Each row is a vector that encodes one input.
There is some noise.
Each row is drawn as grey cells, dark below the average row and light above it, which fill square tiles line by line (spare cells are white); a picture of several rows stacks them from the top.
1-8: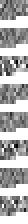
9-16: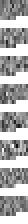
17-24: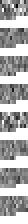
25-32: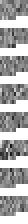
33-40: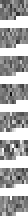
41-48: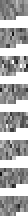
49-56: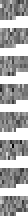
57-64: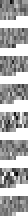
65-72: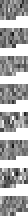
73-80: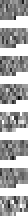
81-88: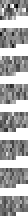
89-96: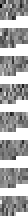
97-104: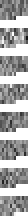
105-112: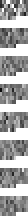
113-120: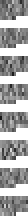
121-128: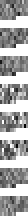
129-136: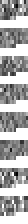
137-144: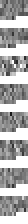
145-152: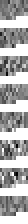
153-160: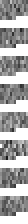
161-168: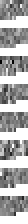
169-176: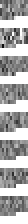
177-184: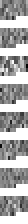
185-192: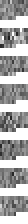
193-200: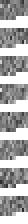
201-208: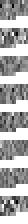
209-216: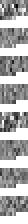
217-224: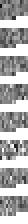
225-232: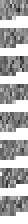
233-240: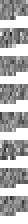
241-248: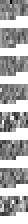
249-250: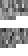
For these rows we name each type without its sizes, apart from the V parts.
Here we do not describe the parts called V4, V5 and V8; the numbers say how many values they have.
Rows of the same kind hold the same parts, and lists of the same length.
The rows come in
5 kinds.
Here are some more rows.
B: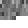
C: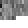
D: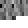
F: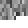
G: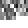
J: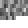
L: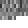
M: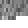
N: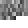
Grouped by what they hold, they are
B, L, N
C
D, J
F, M
G

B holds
a point on a line and a value of V8.
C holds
a point on a line and a node of a tree.
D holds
a point on each of two lines.
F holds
a node of a tree and a value of V8.
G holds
a value of V4 and a value of V5.
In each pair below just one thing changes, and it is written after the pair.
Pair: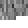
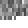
the value of V8
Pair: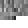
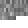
the node of the tree
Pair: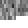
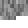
the value of V8
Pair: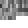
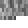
the node of the tree
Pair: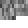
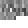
the value of V8
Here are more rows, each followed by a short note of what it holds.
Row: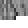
a node of a tree and a value of V8
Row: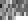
a point on each of two lines
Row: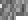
a point on a line and a node of a tree
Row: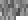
a node of a tree and a value of V8
